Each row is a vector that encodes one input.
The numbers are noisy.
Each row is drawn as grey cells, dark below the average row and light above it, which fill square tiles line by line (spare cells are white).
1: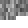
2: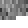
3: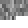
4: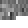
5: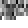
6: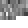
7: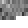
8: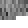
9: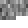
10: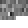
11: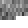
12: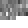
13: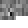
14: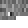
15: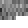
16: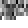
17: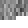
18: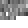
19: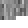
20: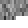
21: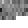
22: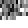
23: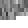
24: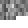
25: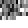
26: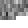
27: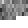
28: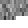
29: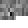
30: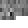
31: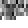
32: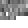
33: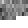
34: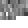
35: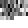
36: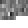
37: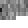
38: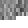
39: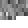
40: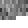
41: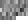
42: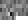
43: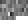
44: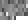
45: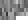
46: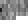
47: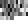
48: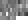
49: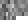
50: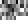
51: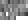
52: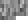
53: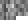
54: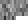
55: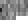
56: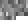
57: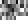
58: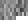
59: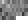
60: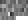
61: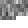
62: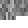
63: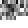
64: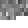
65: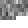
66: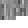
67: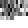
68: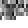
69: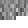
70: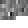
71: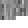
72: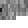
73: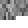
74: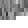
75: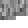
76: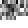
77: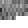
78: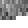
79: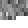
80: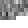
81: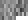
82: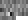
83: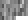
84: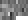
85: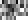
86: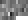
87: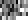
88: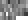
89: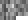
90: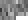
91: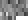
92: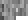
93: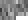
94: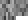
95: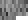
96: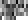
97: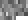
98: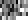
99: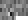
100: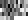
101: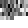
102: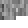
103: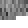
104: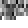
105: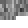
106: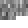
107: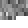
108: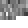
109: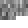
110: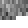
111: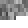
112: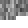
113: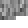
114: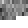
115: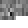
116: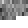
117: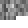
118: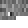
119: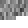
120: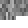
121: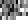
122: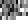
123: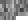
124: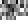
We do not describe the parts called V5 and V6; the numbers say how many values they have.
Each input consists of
either a point on a 4-point line, or a true/false value, a value of V5 and a value of V6.
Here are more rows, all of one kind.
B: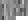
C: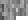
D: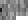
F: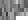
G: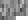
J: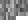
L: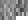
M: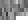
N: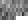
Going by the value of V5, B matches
D, J and L.
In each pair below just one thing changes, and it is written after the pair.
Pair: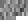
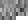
the value of V5
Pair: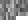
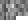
the value of V5
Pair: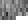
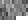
the value of V5
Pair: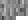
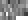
the value of V6
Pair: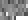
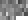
the value of V5
